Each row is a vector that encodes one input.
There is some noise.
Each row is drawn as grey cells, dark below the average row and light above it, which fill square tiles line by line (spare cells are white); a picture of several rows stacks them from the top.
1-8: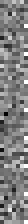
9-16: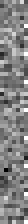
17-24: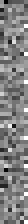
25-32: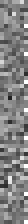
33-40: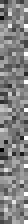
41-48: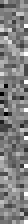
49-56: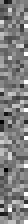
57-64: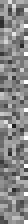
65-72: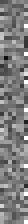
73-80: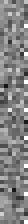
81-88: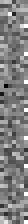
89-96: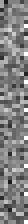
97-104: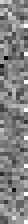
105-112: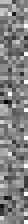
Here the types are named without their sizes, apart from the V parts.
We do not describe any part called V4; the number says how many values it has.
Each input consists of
a point on each of two lines, together with either a node of a tree, or a value of V4.
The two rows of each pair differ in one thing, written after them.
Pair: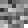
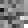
the place on one of the two lines
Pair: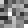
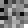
the value of V4
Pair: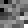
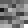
the value of V4
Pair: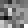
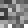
the place on one of the two lines
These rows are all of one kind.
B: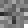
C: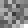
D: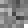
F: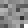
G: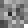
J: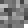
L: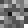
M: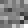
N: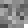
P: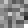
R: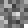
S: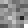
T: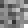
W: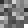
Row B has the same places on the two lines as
L, T and W.
